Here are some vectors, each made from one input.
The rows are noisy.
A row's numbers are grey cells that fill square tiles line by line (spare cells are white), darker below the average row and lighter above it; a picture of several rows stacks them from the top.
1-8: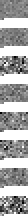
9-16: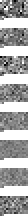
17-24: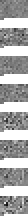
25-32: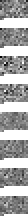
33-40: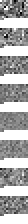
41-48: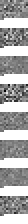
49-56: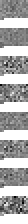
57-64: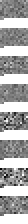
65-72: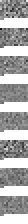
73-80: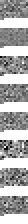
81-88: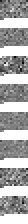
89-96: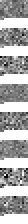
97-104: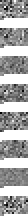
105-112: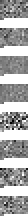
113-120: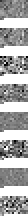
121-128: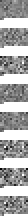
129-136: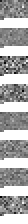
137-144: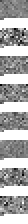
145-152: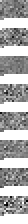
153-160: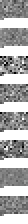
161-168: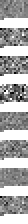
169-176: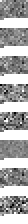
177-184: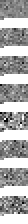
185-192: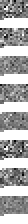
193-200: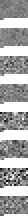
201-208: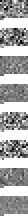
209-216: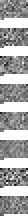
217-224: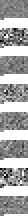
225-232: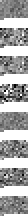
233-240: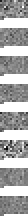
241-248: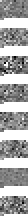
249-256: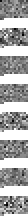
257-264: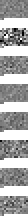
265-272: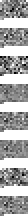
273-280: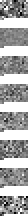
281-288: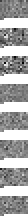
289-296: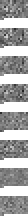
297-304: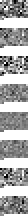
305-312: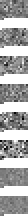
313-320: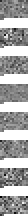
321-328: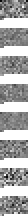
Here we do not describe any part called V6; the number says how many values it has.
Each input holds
a true/false value and a value of V6, together with either a point on a 7-point line, or a point on a 12-point line.
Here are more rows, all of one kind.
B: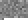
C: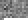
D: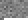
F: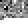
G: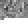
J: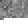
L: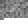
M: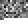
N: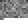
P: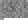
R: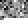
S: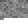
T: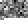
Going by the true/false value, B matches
G, L, P and R.
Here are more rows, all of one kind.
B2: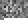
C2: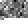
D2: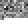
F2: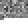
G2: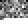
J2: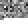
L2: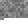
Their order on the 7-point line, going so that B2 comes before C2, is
L2, B2, D2, C2, F2, G2, J2.
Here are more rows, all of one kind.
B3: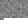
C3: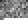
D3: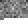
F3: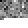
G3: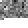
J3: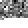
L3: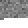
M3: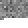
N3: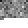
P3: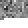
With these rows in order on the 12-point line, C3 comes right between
F3 and J3.
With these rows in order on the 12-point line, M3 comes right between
G3 and N3.
